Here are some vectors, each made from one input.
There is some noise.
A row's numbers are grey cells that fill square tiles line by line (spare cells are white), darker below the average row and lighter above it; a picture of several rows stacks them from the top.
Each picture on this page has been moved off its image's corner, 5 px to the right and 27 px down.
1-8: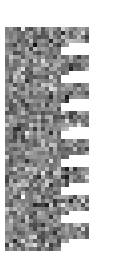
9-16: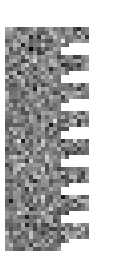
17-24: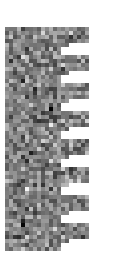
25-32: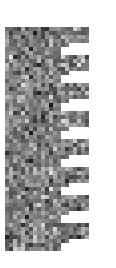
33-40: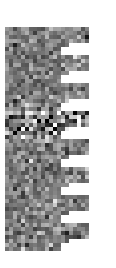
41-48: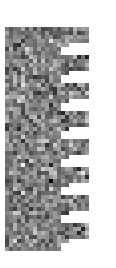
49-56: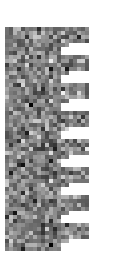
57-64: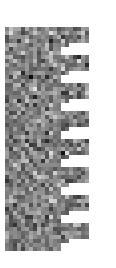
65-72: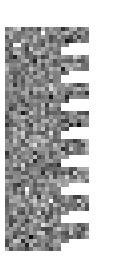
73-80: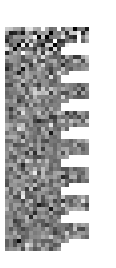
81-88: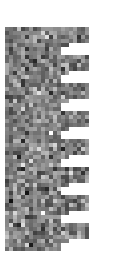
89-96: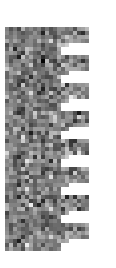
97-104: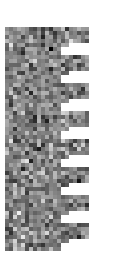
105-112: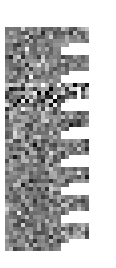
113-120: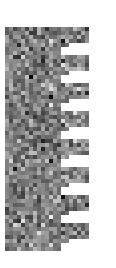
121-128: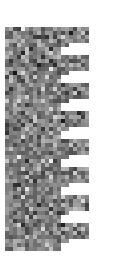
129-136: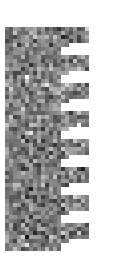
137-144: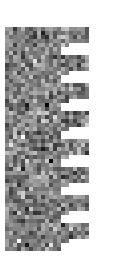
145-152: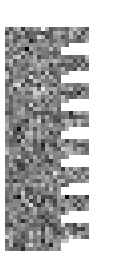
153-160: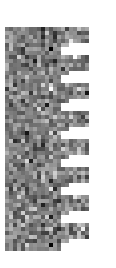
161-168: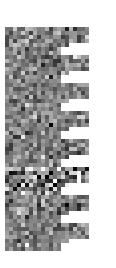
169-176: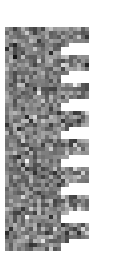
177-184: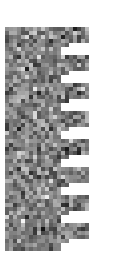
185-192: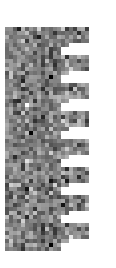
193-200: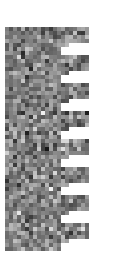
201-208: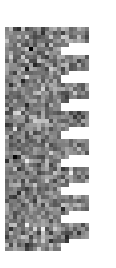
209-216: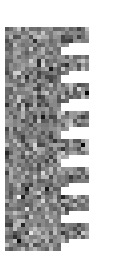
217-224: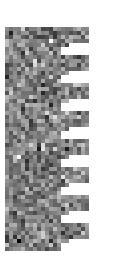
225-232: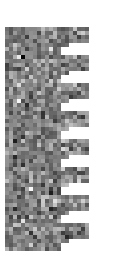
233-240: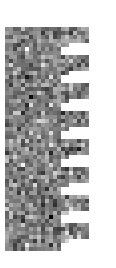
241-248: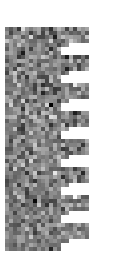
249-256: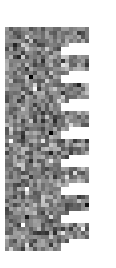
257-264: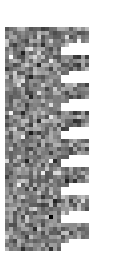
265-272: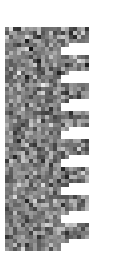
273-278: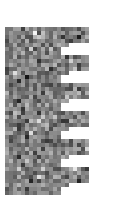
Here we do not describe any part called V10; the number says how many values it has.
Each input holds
a list of up to two items, each one of 7 labels and a value of V10.
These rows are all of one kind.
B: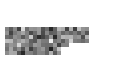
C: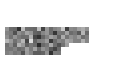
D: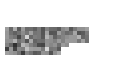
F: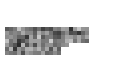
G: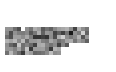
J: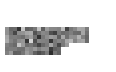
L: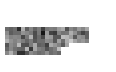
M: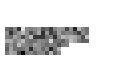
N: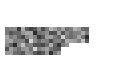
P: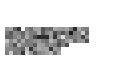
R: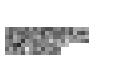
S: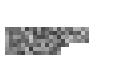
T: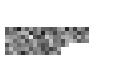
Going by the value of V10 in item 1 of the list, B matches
G, M and P.
